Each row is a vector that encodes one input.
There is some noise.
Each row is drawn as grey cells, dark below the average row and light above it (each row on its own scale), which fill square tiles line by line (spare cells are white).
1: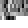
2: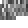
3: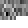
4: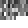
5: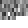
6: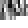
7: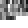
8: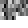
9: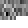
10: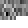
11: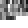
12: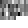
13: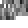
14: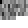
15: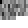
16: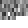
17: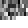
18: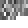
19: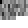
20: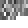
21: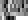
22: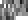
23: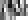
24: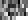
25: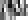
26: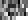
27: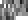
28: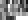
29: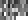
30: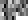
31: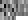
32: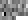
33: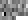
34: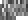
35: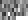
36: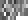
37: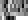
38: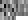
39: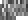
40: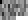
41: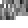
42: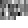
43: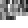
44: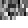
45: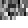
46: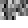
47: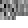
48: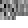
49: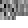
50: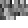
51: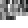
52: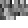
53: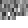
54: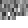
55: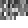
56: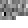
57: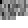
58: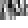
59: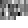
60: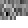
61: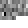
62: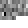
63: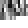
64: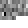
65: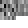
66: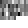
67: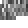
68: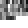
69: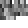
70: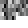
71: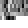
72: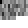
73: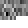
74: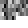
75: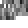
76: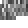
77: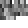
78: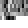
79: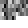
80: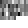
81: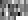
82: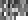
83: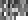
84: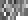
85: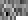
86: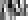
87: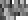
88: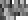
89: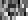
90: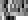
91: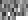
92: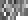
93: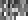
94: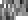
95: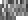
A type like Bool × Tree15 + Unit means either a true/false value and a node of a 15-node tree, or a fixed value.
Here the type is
Circle16.
